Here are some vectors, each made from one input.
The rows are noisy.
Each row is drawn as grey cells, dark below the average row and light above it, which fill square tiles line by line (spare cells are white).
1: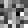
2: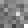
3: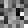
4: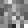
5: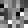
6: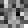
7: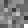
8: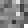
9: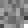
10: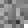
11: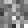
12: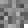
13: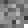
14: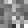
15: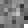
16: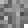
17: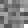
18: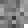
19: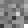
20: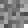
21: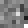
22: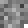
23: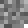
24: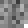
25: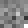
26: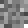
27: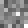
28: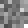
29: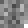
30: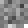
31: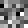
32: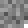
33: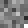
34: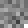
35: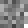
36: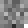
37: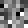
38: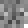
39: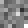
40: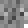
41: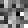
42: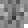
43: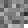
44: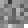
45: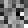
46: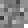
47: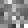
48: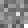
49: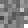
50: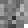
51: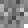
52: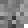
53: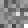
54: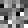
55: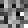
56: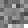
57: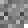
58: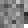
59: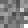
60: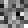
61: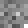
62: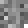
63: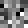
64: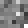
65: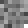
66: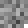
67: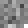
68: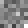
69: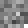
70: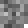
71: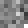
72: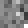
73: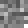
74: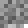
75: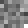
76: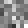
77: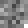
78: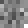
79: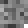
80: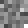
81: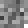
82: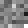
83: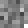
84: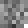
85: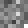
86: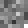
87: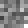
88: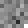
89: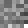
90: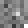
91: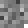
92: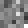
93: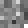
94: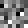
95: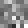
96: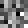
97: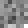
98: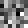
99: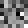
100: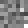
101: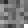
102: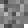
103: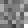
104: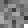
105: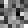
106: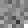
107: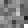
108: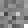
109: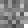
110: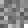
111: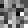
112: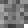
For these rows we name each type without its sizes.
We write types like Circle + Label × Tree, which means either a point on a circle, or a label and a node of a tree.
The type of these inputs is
Line + List(Circle).
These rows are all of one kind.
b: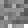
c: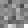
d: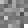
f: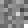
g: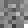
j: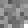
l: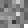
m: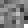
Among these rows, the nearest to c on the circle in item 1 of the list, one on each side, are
d and j.
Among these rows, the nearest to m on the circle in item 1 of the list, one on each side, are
f and l.
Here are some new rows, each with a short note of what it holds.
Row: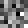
a point on a line
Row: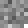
a list of two items
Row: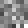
the empty list
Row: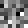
a point on a line
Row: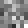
the empty list
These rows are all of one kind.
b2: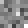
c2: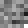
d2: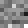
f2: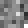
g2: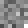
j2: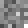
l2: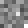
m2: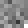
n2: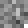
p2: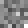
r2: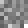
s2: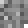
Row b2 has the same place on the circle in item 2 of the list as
c2, d2 and m2.
